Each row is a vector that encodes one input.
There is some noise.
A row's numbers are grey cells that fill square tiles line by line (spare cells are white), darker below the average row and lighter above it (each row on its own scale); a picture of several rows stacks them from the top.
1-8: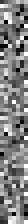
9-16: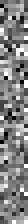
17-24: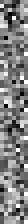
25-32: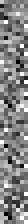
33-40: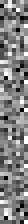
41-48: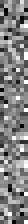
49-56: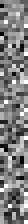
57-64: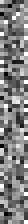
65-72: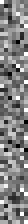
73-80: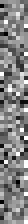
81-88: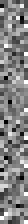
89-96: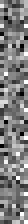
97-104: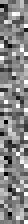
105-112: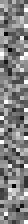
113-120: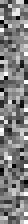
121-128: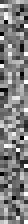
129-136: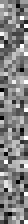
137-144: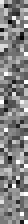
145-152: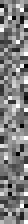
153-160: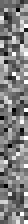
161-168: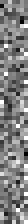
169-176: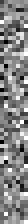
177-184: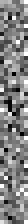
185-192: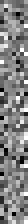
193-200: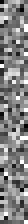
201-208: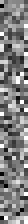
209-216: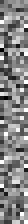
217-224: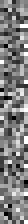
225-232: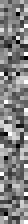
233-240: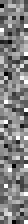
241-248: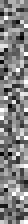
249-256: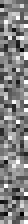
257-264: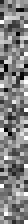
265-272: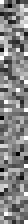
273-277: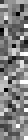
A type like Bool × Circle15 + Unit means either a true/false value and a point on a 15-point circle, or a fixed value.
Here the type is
List3(Circle10).
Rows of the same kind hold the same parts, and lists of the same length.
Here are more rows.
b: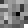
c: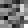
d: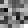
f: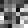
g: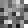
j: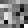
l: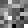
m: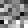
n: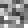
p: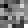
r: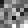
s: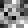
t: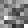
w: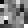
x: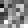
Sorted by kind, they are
b, j, l, t, w
c, d, f, p
g
m, n, r, s, x

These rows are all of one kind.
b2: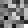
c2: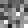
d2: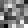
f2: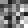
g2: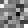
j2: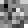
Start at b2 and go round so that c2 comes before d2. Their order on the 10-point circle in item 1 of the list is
b2, c2, f2, d2, g2, j2.
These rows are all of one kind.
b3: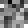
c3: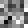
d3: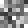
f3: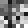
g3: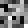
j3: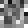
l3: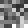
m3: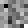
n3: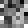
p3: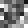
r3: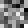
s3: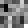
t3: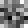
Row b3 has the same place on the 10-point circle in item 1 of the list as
c3, j3 and n3.
